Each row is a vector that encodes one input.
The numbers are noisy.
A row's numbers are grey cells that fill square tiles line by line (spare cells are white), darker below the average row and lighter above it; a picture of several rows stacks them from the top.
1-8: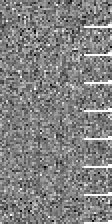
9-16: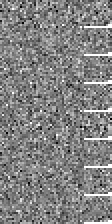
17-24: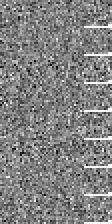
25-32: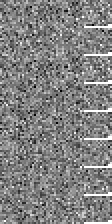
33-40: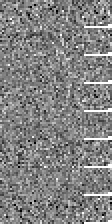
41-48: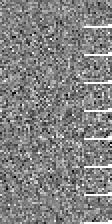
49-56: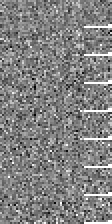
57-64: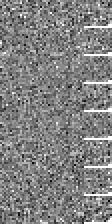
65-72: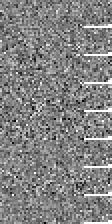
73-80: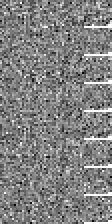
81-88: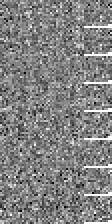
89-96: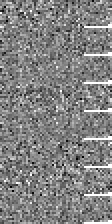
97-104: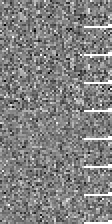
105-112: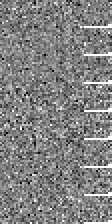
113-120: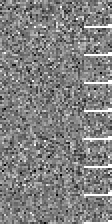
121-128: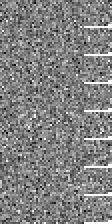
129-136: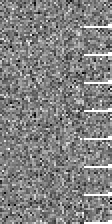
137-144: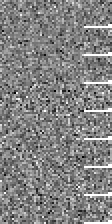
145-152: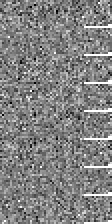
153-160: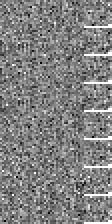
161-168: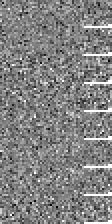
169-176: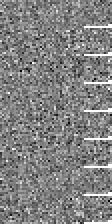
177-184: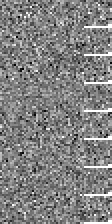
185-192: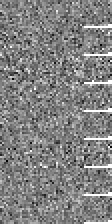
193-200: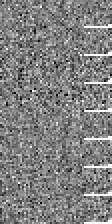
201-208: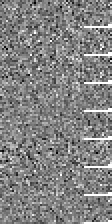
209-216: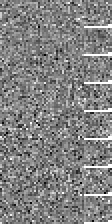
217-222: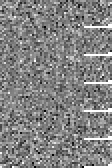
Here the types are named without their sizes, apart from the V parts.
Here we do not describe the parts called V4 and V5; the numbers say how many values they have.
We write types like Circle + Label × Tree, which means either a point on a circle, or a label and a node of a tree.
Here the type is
(Bool × Bool × Bool + V5) × (Line + Tree × Tree) × V4.
